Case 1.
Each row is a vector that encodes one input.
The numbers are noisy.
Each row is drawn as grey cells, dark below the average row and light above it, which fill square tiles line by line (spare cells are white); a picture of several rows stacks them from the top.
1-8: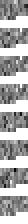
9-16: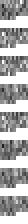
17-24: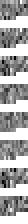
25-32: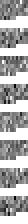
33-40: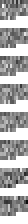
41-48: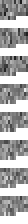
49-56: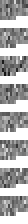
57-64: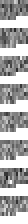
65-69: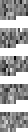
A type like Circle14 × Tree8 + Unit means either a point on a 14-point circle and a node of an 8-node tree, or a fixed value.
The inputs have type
(Bool × Bool × Bool + Unit) × Line7.
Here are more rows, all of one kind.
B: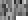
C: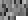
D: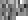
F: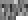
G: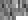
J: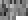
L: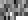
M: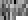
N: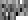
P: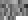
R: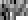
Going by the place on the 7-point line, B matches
D, G and M.
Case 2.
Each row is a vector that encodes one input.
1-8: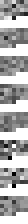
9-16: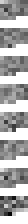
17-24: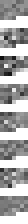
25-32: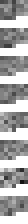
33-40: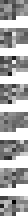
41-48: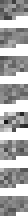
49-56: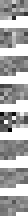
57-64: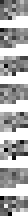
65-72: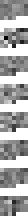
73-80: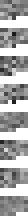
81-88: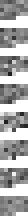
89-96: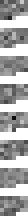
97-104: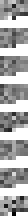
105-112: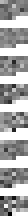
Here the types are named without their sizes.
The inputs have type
Bool × Line.
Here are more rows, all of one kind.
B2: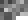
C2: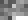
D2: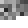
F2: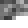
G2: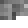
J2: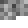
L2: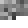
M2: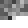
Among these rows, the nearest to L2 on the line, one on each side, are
C2 and M2.
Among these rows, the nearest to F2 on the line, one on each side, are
D2 and G2.
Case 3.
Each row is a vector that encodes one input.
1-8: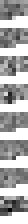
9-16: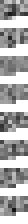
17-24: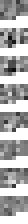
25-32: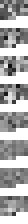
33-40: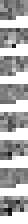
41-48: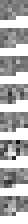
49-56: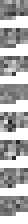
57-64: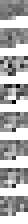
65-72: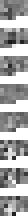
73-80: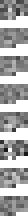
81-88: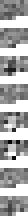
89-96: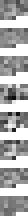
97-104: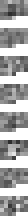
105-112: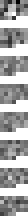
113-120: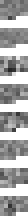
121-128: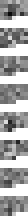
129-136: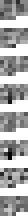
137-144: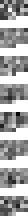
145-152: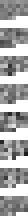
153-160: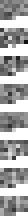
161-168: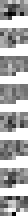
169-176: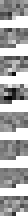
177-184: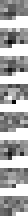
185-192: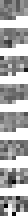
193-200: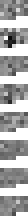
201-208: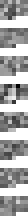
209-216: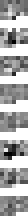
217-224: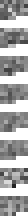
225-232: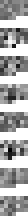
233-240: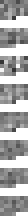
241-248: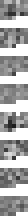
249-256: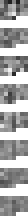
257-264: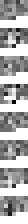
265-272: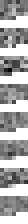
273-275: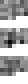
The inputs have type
Bool × Bool × Bool × Bool × Label6.
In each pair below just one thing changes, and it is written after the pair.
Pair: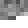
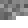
one of the four true/false values
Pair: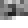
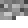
one of the four true/false values
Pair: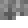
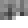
one of the four true/false values
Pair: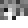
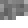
the label
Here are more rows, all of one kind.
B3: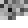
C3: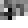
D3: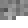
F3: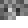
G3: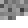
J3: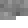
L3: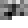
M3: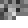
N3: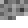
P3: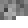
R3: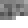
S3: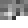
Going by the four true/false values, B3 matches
F3, J3 and L3.
